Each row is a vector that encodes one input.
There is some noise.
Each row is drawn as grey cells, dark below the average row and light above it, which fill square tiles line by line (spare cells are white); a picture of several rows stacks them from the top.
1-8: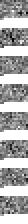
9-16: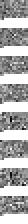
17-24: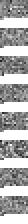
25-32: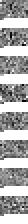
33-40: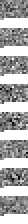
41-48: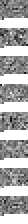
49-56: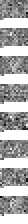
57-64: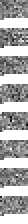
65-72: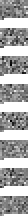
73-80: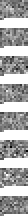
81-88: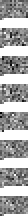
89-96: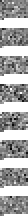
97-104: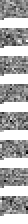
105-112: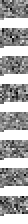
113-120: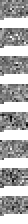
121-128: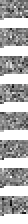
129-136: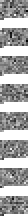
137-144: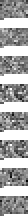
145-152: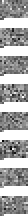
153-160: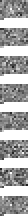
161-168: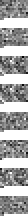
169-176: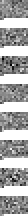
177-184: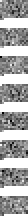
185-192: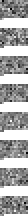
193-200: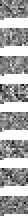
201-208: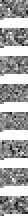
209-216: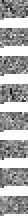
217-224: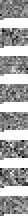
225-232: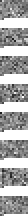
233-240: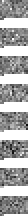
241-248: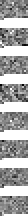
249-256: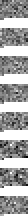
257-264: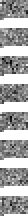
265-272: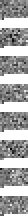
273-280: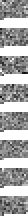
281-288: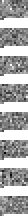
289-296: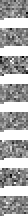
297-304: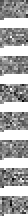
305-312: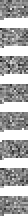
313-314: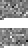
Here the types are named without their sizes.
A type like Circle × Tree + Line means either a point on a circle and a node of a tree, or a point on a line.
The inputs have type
Label × List(Label + Line).
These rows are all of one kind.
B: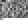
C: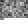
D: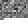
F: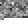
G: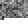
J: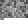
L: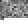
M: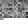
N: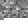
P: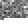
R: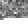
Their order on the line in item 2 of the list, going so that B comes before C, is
P, B, G, D, N, M, R, L, C, J, F.
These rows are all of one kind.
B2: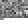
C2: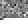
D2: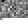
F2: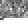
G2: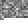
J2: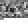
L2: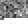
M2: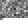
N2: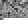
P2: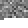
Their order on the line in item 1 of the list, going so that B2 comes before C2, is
F2, L2, J2, M2, P2, B2, G2, C2, N2, D2.
